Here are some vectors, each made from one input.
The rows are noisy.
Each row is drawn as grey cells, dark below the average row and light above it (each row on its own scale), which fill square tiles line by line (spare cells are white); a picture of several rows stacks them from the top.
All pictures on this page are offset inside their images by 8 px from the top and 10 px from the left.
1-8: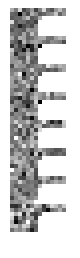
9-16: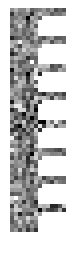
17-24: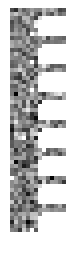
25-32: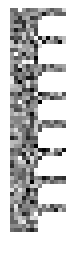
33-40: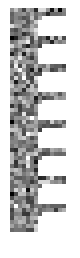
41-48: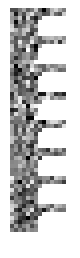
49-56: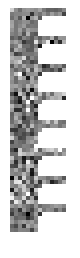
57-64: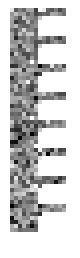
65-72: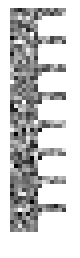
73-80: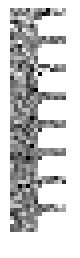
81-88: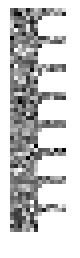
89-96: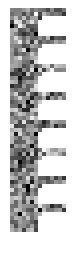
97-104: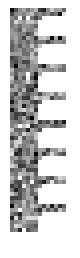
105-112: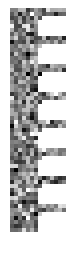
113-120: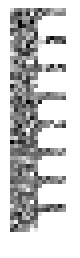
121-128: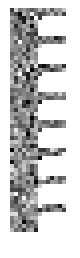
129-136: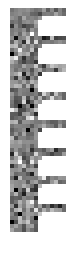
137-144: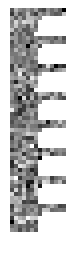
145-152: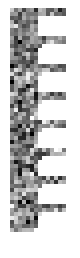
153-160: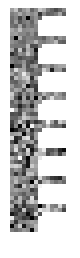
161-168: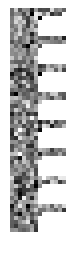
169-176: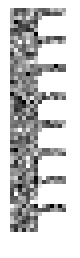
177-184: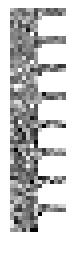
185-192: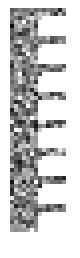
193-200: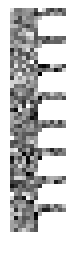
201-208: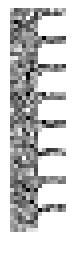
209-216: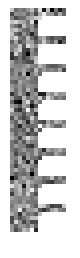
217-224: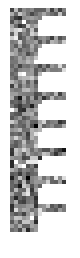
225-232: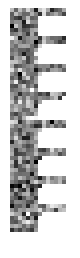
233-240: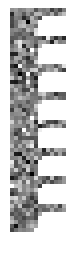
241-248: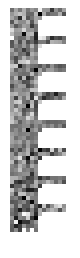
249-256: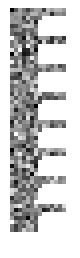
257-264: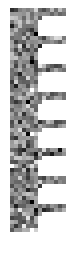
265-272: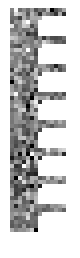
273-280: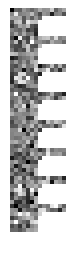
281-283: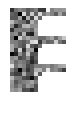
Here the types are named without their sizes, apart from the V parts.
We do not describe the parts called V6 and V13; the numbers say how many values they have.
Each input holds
a point on a line and a value of V13, together with either a label, or a true/false value and a value of V6.
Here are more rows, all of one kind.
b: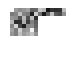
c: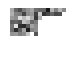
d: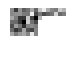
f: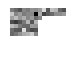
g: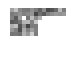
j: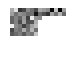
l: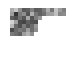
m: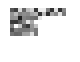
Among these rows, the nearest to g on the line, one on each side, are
c and f.
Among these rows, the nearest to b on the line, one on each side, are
c and j.
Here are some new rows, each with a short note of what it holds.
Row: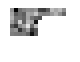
a point on a line, a true/false value, a value of V6 and a value of V13
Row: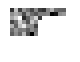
a point on a line, a true/false value, a value of V6 and a value of V13
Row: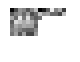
a point on a line, a true/false value, a value of V6 and a value of V13
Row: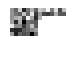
a label, a point on a line and a value of V13
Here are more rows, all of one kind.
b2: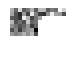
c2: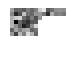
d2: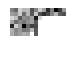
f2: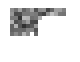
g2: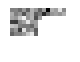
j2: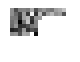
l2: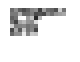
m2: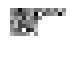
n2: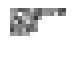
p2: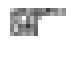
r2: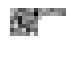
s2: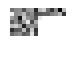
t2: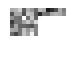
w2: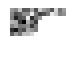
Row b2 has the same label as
g2, l2, p2 and t2.
